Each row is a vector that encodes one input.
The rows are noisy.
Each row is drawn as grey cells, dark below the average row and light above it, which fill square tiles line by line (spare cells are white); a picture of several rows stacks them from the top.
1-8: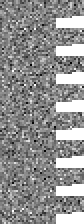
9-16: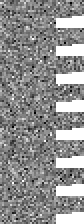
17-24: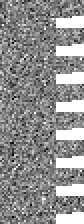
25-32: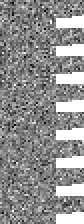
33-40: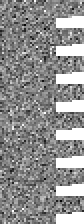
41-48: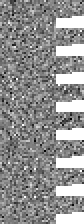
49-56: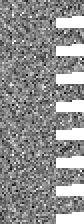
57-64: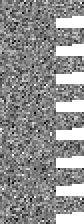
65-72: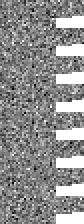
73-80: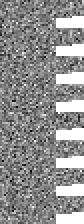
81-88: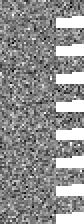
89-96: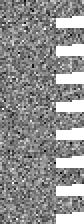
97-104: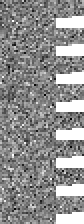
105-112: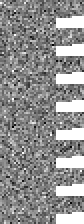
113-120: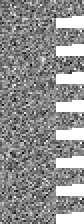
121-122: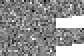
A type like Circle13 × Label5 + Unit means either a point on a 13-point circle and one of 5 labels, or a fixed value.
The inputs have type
(Bool × Bool × Bool + Label6) × Label4 × Label6.
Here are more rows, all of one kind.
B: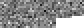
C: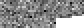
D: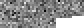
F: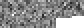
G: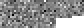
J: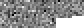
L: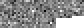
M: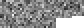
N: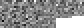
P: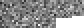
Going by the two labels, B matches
C and D.
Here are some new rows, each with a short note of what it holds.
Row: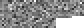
one of 4 labels, one of 6 labels and three true/false values
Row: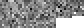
one of 4 labels and two labels (each one of 6)
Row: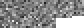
one of 4 labels, one of 6 labels and three true/false values
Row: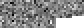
one of 4 labels and two labels (each one of 6)
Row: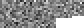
one of 4 labels and two labels (each one of 6)
